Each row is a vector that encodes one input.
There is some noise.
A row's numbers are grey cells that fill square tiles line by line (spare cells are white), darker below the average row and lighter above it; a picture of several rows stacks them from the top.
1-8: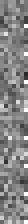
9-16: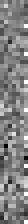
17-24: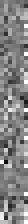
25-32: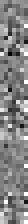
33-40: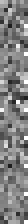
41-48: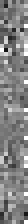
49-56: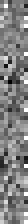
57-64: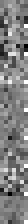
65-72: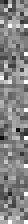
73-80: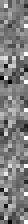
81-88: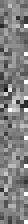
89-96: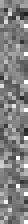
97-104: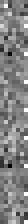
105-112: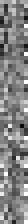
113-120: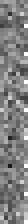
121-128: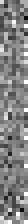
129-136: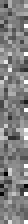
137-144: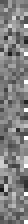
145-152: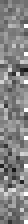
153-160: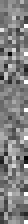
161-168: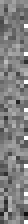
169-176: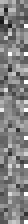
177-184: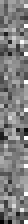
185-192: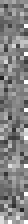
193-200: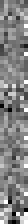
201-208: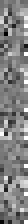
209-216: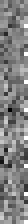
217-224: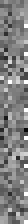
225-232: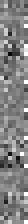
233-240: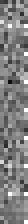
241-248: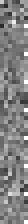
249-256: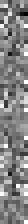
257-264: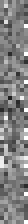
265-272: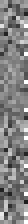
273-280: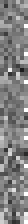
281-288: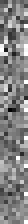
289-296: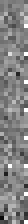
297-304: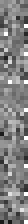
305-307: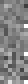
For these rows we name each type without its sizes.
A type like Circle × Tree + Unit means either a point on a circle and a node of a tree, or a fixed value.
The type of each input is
Bool × Circle + Unit.
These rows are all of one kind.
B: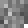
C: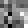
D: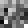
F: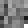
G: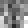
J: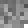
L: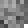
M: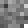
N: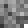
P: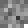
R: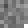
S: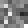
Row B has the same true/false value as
J, L, P and S.
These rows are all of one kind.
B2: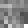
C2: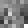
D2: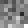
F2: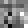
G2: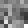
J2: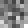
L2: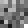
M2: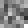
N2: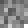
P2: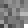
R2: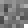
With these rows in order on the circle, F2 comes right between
D2 and M2.
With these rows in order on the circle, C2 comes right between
J2 and M2.
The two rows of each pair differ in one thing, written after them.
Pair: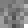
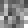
the true/false value
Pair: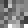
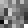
the place on the circle
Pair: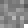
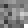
the true/false value
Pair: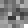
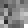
the place on the circle
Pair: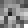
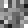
the place on the circle
